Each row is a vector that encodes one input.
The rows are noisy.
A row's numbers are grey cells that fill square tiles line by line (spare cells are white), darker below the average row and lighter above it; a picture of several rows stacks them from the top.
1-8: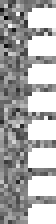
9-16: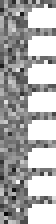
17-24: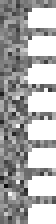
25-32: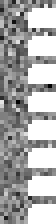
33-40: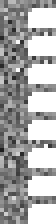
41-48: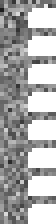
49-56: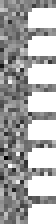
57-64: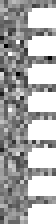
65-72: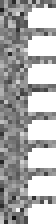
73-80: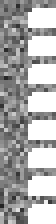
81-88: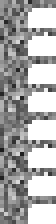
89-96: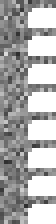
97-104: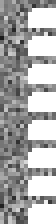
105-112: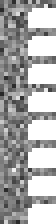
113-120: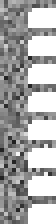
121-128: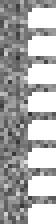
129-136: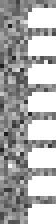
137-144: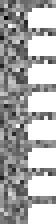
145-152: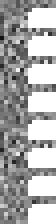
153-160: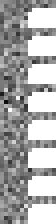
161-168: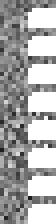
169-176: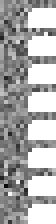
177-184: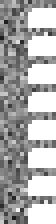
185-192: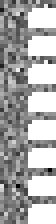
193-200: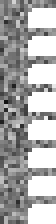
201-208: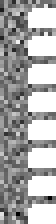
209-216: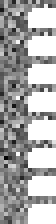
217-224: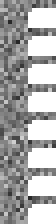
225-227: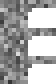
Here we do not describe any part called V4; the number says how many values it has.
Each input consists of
either a point on a 5-point line, or a list of up to two items, each a true/false value and a value of V4.
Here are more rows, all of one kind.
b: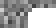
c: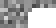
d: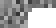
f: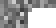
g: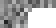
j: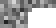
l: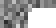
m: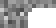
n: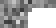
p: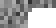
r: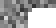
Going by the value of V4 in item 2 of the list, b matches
c, f, m and r.
